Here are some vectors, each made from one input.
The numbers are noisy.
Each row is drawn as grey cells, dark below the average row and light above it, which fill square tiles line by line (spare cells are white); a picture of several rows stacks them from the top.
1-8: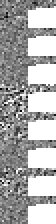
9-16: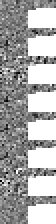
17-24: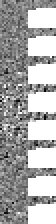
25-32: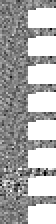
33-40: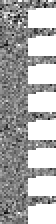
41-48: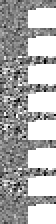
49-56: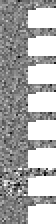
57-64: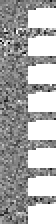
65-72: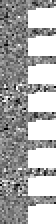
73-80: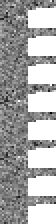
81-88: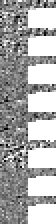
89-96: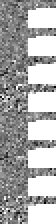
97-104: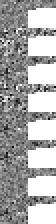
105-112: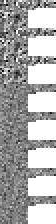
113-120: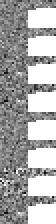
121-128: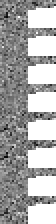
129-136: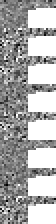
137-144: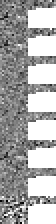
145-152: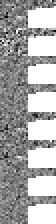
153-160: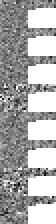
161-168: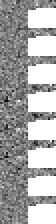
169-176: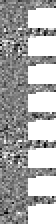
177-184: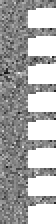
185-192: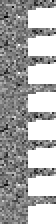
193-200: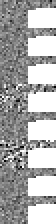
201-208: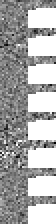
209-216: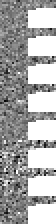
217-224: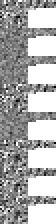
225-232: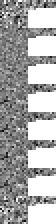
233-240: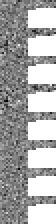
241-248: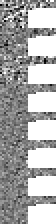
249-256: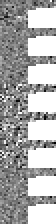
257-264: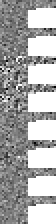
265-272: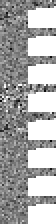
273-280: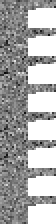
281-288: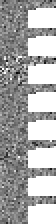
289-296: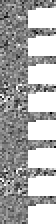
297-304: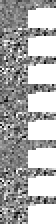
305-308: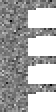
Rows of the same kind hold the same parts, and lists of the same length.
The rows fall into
4 kinds.
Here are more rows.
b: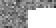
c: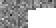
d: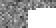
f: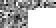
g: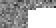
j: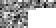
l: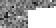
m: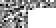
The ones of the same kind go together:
b, c, d, g
f, j
l
m

